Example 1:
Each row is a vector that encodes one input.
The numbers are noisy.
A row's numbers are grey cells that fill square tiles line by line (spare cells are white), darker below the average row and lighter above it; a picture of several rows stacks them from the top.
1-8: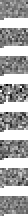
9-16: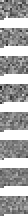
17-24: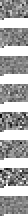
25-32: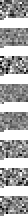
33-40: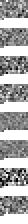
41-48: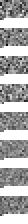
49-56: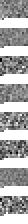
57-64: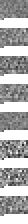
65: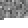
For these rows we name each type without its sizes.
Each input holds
a point on a line.
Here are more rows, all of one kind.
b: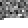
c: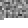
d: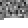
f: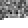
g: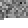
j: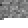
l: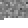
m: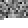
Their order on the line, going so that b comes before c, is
m, d, b, j, c, l, f, g.
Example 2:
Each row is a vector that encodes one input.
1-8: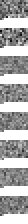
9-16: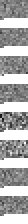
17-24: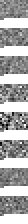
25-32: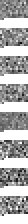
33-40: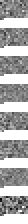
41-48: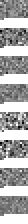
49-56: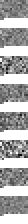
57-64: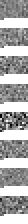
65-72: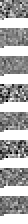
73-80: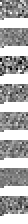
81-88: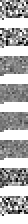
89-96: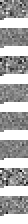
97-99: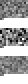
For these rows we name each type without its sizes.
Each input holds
a point on a line.
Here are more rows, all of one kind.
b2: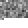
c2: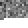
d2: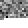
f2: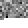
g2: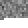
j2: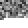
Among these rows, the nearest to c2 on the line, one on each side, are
f2 and j2.
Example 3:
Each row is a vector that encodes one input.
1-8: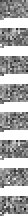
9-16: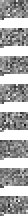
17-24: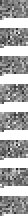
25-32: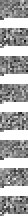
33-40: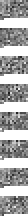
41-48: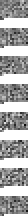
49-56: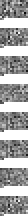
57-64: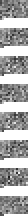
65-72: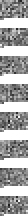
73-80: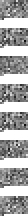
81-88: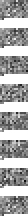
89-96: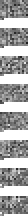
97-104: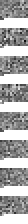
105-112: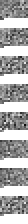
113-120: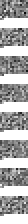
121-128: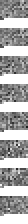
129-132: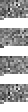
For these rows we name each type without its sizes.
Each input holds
a point on a line.
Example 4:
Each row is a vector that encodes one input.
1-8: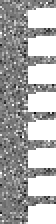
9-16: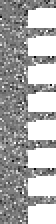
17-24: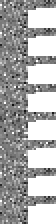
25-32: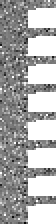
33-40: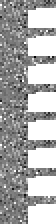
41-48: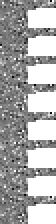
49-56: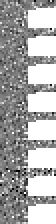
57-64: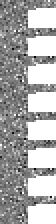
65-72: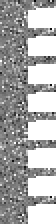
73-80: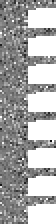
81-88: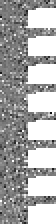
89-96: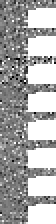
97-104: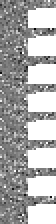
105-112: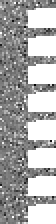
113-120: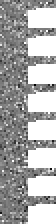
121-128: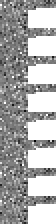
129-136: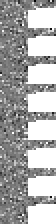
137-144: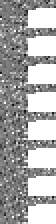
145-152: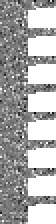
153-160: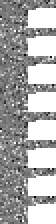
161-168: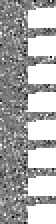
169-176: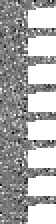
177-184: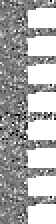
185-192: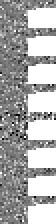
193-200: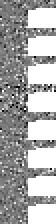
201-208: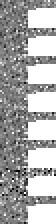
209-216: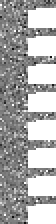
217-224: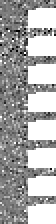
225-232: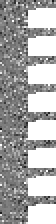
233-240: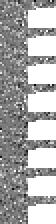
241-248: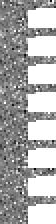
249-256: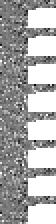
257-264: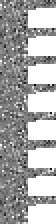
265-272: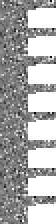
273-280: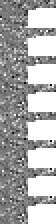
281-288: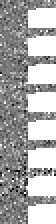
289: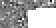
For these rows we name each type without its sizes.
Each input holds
either a fixed value, or three true/false values.
